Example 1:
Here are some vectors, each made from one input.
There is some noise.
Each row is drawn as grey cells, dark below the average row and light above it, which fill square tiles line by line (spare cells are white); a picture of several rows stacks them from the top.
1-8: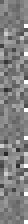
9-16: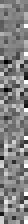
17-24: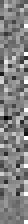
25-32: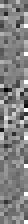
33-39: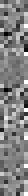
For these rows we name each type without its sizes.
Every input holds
a node of a tree.
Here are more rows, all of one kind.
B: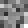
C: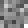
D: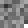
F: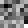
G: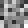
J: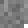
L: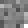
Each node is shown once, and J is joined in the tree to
C, D and L.
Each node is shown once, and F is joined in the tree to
D.
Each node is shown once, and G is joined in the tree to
C.
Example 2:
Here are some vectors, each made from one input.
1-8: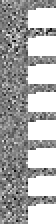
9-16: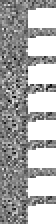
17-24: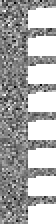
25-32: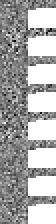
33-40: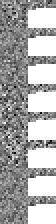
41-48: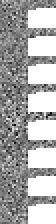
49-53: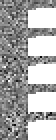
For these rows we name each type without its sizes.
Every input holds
a point on a line.
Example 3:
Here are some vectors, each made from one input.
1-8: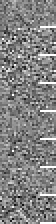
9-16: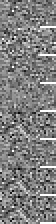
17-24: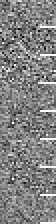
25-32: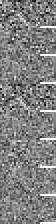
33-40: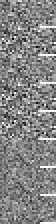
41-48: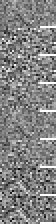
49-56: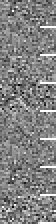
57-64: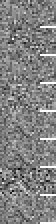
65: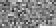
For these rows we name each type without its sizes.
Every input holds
a point on a line.
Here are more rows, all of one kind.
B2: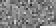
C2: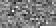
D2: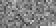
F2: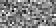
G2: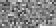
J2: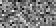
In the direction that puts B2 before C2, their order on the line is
F2, G2, D2, B2, C2, J2.
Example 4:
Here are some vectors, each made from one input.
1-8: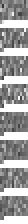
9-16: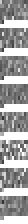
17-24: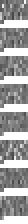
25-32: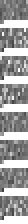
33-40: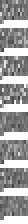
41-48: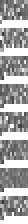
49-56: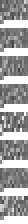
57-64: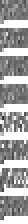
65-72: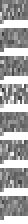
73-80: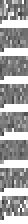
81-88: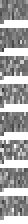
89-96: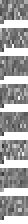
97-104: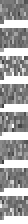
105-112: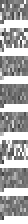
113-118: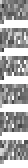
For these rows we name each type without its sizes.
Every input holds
five true/false values.
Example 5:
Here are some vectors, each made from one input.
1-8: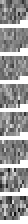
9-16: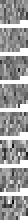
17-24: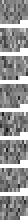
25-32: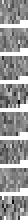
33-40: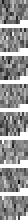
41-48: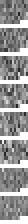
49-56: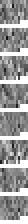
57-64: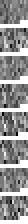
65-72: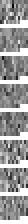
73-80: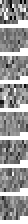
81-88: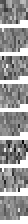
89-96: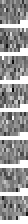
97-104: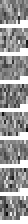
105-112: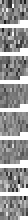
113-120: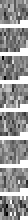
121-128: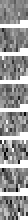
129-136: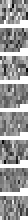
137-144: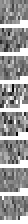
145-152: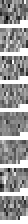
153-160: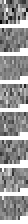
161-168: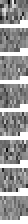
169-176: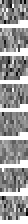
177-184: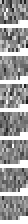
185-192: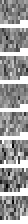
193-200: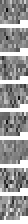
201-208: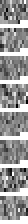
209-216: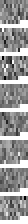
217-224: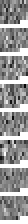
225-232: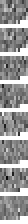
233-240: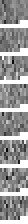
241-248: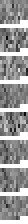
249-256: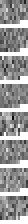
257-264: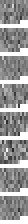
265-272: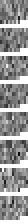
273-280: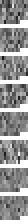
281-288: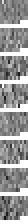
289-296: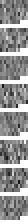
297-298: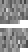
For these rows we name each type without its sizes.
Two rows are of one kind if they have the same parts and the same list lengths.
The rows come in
2 kinds.
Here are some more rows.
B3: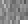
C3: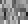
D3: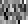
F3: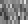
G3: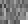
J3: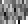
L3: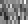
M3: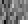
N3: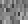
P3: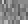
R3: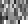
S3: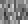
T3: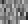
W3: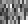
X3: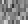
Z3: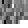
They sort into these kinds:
B3, C3, D3, F3, G3, J3, L3, M3, N3, P3, S3, T3, W3, X3, Z3
R3

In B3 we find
a point on a circle.
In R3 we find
a fixed value.
